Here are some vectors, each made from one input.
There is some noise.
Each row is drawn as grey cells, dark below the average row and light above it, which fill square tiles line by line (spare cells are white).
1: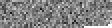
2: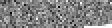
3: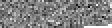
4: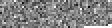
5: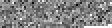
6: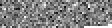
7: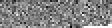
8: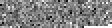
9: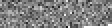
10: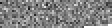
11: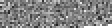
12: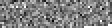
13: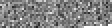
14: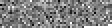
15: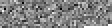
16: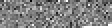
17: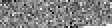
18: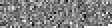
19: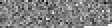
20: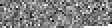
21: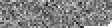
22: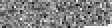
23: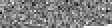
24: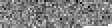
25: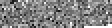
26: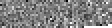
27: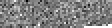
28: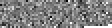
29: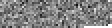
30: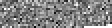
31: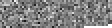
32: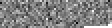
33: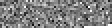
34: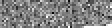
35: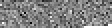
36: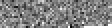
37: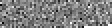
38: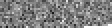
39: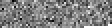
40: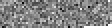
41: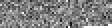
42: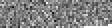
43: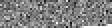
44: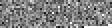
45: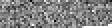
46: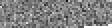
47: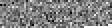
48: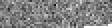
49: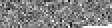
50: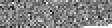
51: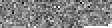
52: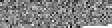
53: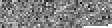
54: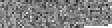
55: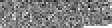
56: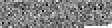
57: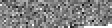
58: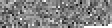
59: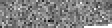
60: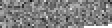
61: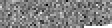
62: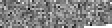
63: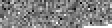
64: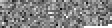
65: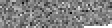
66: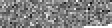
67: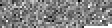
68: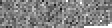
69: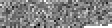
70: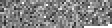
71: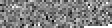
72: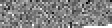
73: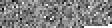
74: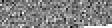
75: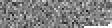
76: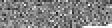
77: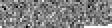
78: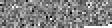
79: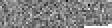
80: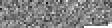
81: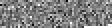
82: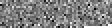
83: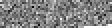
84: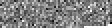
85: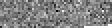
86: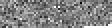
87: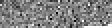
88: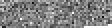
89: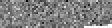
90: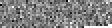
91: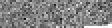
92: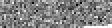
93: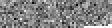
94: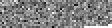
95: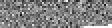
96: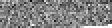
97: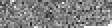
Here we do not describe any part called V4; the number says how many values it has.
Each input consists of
a point on a 5-point line, three true/false values and a value of V4, together with either one of 5 labels and a value of V4, or a point on a 5-point line.
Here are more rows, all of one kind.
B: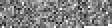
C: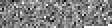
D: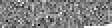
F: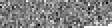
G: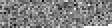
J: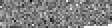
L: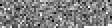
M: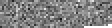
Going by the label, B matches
J and L.
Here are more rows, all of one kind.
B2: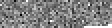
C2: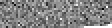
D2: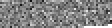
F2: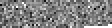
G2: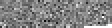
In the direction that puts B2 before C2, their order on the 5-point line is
B2, C2, G2, D2, F2.
